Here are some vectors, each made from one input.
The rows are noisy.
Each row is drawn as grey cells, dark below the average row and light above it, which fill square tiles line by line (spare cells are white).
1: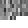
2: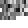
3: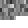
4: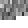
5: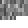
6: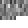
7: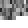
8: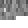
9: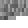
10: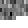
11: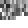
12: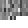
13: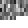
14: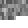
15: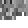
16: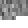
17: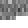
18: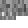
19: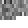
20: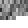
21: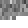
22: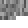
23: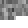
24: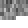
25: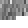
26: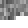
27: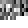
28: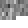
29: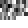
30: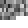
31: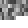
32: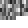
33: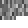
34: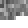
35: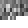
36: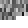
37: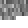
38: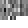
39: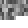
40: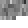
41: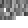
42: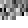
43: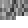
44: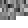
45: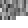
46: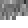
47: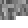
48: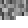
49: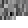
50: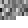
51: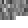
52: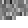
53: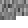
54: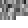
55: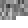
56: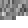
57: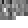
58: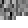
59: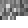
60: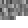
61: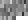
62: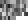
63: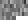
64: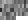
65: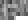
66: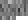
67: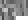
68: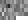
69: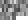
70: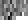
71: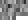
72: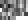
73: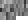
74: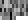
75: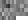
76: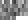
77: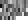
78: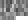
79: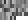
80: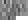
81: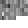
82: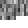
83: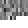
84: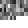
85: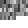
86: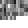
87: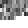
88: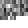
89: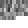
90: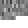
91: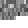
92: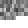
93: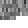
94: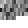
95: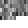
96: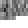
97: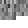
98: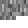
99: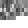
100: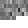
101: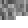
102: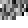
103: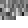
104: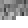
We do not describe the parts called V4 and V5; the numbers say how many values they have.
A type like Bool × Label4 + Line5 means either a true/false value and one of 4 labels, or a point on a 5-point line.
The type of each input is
Bool × V4 + (Line3 × Line3 + Unit) × V5.
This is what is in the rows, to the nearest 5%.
About 25% of them hold a true/false value and a value of V4. The rest hold a value of V5, together with either a fixed value, or a point on each of two 3-point lines.
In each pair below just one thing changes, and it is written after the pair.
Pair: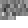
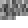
the place on one of the two 3-point lines
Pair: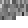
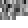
the value of V5
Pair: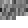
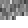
the value of V5
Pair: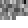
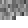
the place on one of the two 3-point lines
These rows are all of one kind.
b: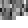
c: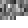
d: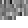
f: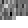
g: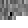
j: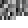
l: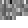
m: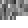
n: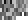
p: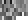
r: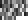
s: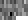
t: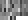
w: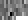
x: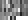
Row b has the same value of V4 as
d, l, n and p.
